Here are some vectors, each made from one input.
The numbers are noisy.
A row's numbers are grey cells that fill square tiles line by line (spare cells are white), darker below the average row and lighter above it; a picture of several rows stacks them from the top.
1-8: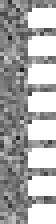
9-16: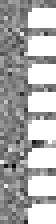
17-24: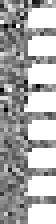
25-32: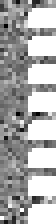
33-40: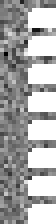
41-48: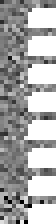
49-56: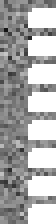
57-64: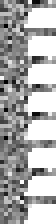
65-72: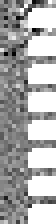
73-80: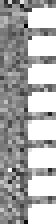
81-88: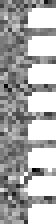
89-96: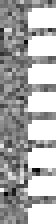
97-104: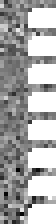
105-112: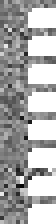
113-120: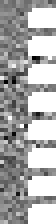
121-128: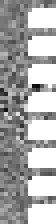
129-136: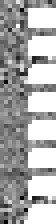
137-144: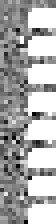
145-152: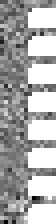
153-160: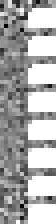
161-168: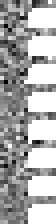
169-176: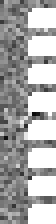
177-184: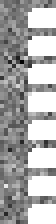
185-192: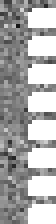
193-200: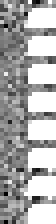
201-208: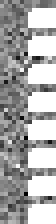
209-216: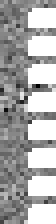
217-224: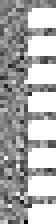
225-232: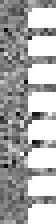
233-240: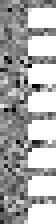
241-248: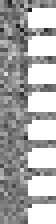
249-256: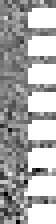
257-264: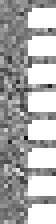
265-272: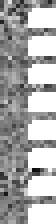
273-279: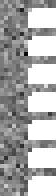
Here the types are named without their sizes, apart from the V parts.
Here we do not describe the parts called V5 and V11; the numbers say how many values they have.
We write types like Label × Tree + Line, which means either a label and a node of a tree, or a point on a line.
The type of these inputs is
Label × V5 + List(Bool × V11).
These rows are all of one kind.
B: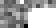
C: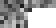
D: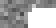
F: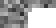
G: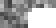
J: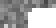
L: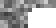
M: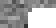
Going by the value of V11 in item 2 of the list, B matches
C and J.
